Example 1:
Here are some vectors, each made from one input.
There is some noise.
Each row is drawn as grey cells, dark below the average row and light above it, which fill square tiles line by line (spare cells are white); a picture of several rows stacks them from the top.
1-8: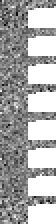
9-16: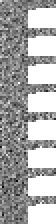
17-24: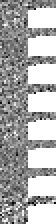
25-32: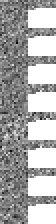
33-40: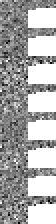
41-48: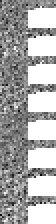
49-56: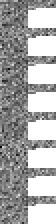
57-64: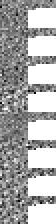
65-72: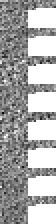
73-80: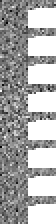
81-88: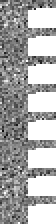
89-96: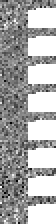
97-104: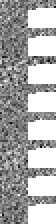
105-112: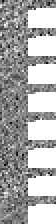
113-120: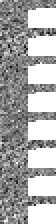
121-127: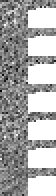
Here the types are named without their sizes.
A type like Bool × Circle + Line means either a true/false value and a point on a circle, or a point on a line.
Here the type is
Bool × Bool × Bool + Label × Label.
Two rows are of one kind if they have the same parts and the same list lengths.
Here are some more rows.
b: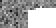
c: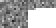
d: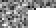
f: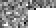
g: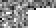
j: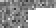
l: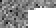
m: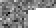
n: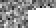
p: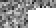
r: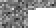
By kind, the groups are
b, c, j, l, m, r
d, f, g, n, p

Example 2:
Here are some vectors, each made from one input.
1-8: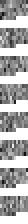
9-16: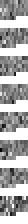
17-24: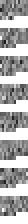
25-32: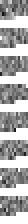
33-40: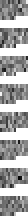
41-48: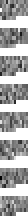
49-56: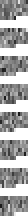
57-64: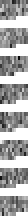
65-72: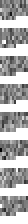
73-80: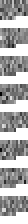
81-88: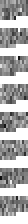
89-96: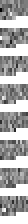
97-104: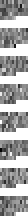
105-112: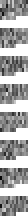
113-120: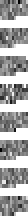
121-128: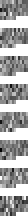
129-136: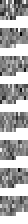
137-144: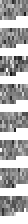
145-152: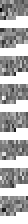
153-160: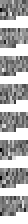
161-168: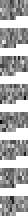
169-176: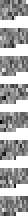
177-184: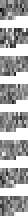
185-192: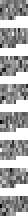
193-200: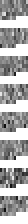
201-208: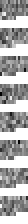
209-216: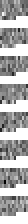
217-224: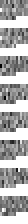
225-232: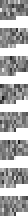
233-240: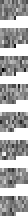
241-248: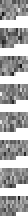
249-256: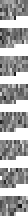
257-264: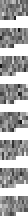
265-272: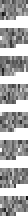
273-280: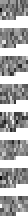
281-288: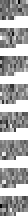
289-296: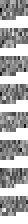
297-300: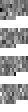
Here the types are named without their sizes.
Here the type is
List(Circle).
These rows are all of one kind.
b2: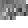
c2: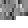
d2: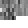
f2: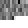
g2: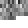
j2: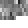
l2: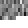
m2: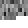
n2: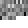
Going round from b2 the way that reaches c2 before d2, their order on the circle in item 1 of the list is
b2, g2, j2, c2, d2, m2, n2, l2, f2.
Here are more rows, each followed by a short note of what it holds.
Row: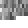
a list of two items
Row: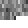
a list of one item
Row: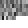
a list of three items
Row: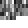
the empty list
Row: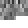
a list of two items
